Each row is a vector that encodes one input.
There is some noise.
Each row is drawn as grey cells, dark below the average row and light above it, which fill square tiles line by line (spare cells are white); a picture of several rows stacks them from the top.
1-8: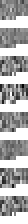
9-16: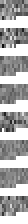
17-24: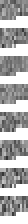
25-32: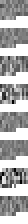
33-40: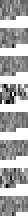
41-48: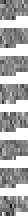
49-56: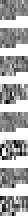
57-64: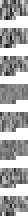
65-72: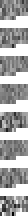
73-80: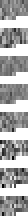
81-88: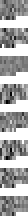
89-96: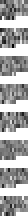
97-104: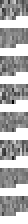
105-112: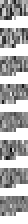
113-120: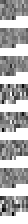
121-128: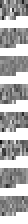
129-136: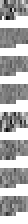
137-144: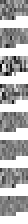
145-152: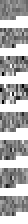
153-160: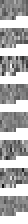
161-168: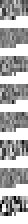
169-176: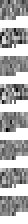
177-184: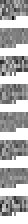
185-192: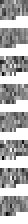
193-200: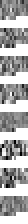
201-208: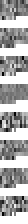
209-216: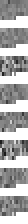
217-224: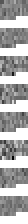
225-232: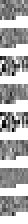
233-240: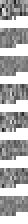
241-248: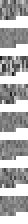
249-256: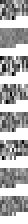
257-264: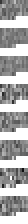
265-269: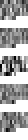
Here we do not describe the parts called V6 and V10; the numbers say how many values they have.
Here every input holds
one of 4 labels and a value of V6, together with either a point on an 8-point circle, or a value of V10.
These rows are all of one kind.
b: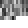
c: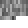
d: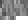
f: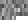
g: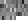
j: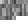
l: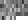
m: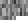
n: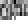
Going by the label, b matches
f, l and m.
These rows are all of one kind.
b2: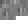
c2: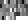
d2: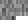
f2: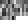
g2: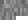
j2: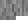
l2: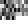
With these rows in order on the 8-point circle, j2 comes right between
c2 and f2.
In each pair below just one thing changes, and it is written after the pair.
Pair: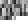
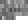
the value of V10
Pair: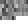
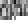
the value of V6
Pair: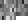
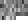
the value of V10
